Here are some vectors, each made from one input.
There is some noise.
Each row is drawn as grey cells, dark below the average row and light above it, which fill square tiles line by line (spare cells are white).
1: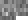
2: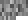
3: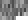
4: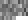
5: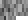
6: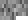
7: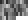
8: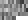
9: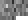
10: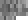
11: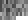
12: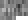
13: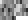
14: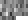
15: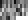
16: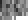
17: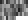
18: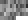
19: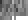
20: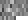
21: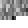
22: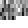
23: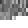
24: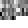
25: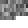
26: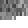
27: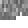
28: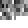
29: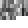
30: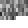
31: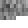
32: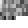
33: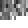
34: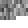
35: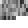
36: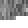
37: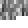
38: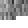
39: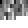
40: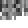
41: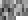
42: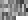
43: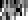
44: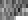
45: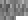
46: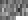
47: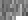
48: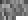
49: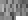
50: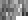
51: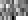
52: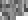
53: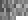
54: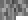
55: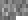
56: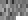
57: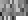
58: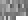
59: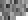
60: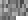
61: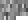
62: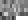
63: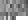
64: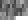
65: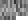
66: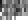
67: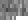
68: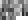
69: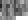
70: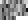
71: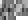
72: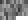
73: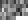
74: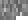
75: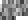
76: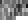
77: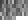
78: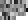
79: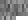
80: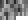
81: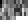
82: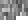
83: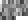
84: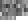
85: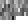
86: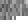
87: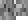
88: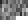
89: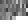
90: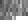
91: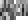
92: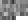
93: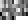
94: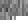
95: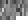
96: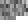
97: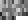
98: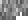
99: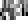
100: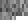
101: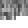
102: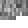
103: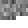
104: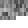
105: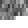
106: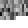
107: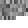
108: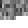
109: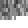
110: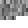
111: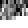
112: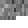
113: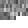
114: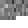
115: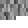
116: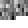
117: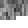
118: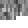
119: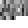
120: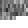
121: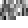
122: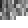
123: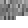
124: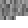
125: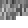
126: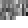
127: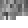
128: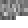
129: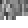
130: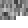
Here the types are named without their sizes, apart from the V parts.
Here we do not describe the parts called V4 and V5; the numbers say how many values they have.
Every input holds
a value of V4 and a value of V5, together with either a point on a line, or a node of a tree.
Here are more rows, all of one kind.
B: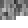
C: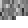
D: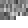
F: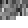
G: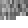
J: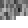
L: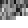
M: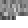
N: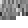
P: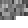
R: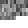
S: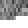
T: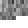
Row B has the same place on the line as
D, G, J and N.
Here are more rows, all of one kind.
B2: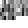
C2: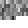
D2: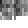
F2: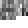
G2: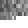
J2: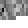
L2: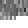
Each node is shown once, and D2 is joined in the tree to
C2, G2 and L2.
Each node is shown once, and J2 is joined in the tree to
G2.
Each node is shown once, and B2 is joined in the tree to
C2.
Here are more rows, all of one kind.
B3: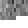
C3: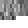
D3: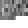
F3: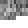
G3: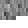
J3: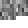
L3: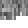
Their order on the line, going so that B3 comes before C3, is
G3, J3, L3, B3, D3, C3, F3.
